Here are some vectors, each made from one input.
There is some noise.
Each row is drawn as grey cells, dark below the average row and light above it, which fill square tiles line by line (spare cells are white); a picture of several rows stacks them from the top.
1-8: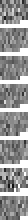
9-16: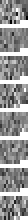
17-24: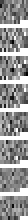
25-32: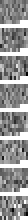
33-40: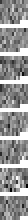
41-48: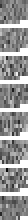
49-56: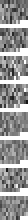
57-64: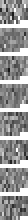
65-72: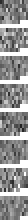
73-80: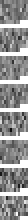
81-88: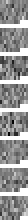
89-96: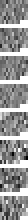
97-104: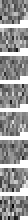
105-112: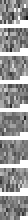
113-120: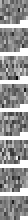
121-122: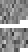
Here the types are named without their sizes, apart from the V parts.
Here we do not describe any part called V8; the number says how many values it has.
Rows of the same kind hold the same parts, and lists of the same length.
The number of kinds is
2.
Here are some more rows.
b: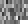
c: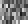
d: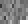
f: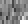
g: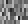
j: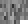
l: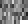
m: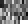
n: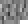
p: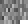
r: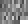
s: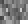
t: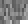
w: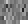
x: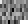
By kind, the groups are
b, c, g, x
d, f, j, l, m, n, p, r, s, t, w

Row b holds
a label.
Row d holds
a true/false value and a value of V8.
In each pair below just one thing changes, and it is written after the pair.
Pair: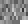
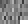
the true/false value
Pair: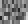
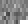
the true/false value
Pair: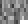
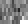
the true/false value
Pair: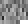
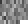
the true/false value
